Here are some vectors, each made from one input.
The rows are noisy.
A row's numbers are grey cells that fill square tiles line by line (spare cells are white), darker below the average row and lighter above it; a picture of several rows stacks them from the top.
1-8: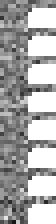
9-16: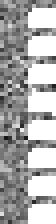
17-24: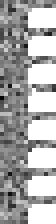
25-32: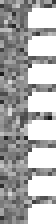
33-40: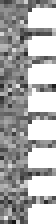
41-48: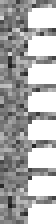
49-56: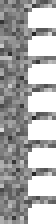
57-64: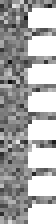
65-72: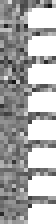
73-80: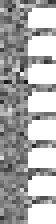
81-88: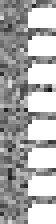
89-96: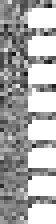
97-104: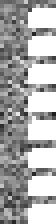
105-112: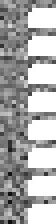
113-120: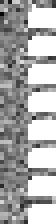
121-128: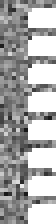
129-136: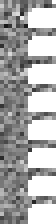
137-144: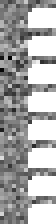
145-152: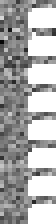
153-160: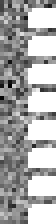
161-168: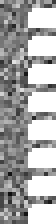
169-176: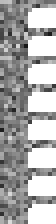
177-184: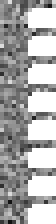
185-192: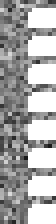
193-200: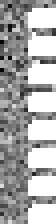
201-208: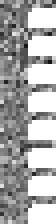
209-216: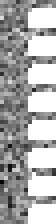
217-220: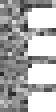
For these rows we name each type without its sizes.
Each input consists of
either a point on a line, or four true/false values.
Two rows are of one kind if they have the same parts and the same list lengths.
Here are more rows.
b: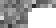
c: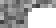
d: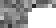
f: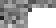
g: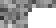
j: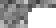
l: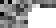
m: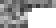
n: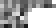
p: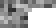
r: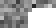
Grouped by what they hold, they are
b, c, d, f, g, j, r
l, m, n, p

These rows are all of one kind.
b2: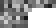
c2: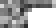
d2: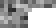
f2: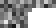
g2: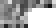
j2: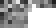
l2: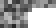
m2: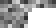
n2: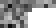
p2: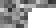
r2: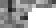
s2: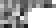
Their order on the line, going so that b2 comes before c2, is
j2, m2, p2, r2, d2, b2, f2, n2, l2, c2, g2, s2.
